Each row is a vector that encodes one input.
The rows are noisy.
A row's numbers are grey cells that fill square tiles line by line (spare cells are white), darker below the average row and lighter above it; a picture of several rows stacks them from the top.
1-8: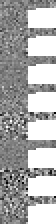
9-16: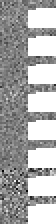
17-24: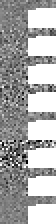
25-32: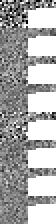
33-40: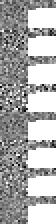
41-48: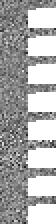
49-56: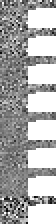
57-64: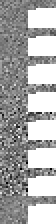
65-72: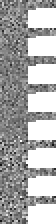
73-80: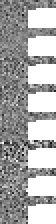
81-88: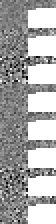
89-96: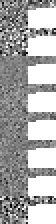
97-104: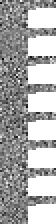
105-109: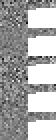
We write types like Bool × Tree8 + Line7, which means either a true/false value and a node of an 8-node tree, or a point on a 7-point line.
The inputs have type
Label11 × (Line5 + Line11).
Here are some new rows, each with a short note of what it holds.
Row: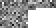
one of 11 labels and a point on a 5-point line
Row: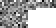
one of 11 labels and a point on an 11-point line
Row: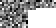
one of 11 labels and a point on an 11-point line
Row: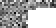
one of 11 labels and a point on an 11-point line
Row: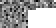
one of 11 labels and a point on a 5-point line
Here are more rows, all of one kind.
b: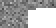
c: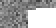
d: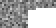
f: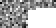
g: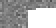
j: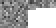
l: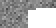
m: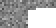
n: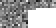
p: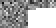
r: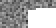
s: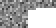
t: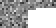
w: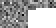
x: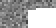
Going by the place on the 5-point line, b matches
c, s, t and x.
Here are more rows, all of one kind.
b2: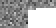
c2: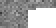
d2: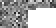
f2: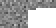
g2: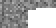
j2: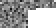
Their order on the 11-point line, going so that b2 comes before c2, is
b2, c2, d2, j2, g2, f2.
